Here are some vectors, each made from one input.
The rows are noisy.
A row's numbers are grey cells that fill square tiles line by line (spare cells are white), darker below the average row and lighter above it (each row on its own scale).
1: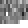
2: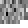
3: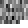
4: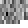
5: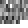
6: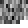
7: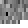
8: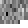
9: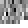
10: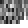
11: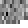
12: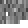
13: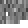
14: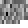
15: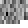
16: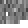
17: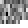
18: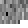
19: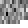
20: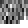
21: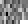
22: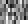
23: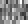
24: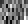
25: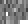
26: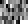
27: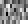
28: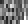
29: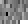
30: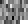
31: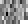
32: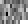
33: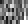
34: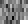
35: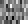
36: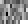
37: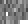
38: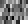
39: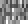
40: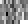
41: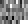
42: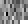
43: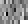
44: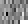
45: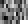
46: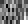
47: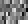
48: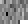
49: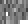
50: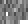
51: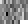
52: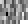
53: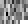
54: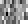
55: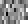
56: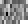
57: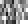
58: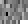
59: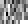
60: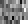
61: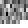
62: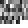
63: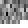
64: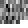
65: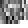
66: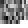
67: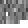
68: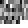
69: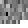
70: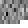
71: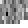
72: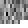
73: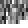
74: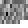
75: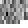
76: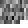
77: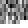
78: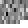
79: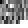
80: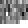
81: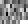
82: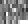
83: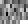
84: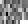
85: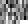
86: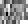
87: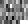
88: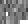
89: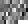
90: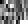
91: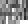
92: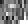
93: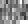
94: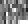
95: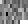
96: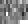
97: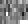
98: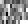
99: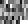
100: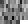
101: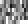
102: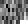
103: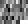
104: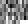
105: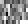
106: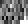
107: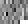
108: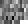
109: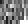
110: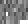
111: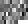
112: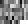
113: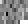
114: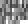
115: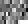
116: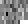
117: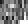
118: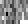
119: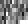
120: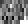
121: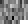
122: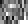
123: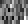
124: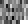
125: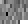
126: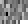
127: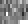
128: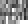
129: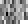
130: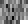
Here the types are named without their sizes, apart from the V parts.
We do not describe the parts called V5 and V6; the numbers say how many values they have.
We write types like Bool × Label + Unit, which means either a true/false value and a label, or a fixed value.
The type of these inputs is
Bool × ((Tree + Unit) × V6 + V5).
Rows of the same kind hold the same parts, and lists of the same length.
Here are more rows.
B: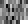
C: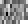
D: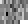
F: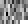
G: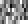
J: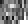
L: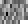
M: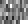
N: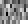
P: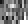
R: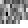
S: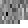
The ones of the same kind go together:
B, D, M, S
C, F, J, L, N, P, R
G

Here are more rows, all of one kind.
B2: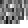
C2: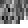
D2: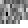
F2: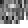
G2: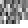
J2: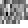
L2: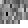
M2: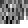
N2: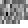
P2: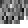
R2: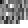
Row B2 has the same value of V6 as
D2 and L2.
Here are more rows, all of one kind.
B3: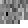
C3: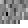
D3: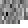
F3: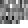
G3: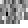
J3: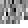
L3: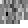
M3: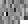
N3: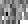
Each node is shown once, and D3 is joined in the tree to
B3 and N3.
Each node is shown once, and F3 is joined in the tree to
G3.
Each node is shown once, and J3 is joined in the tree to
B3 and C3.
